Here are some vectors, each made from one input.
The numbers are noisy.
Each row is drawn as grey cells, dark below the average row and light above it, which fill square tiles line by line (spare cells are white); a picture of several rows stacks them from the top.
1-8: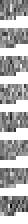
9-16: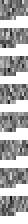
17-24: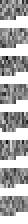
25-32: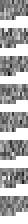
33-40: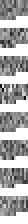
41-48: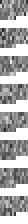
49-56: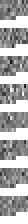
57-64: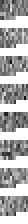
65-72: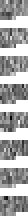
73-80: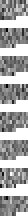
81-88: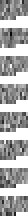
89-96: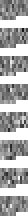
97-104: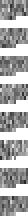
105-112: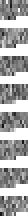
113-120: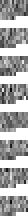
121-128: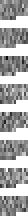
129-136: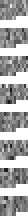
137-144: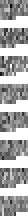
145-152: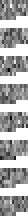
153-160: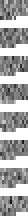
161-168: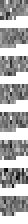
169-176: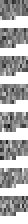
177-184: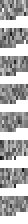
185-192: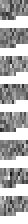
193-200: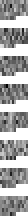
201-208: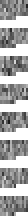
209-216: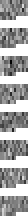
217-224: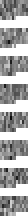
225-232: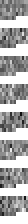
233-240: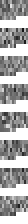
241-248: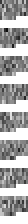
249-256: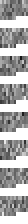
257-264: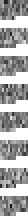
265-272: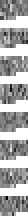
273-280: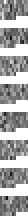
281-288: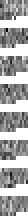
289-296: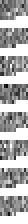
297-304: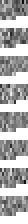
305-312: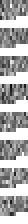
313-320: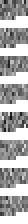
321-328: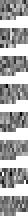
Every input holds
a point on a 10-point line, together with either a point on a 10-point line, or three true/false values.
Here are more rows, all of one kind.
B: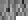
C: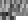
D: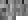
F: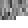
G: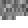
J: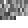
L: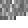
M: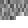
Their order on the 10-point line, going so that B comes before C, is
D, B, G, L, M, J, F, C.
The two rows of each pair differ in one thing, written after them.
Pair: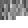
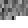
one of the three true/false values
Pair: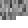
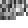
one of the three true/false values
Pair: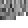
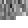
one of the three true/false values
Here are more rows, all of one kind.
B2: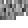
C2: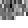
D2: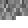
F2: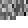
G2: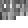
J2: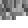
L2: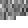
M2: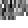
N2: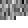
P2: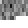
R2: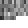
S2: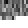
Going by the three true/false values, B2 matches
L2 and N2.
